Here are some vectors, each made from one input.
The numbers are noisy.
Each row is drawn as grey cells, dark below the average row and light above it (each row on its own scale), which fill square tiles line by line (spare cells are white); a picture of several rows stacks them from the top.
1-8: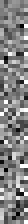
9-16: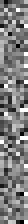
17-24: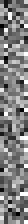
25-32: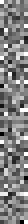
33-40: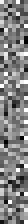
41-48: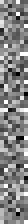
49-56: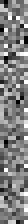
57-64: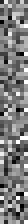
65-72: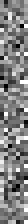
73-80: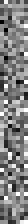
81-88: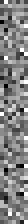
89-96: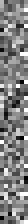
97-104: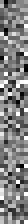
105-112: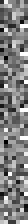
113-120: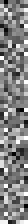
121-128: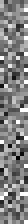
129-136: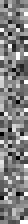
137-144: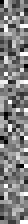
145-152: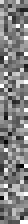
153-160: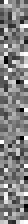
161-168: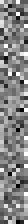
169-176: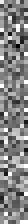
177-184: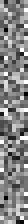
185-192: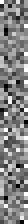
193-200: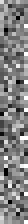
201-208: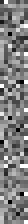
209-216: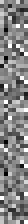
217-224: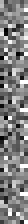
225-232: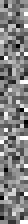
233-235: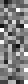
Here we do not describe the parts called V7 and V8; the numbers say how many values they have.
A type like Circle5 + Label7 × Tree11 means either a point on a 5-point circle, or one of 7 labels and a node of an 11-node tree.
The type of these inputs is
Bool × Circle9 + (Line5 + V7) × V8.
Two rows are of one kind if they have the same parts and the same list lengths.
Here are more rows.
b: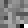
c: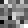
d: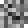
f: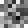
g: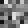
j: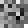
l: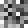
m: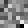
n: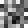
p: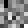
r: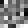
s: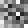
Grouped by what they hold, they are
b, m, p
c, g, r
d, f, j, l, n, s

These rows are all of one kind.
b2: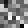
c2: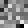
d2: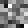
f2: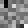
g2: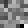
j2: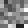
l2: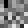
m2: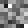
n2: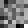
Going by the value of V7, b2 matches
d2, g2 and m2.
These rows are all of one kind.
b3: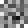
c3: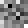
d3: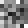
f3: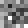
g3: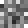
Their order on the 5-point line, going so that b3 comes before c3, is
g3, b3, d3, f3, c3.
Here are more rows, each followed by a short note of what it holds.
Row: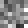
a value of V7 and a value of V8
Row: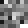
a point on a 9-point circle and a true/false value
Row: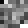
a point on a 9-point circle and a true/false value
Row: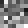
a point on a 9-point circle and a true/false value
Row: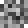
a point on a 5-point line and a value of V8
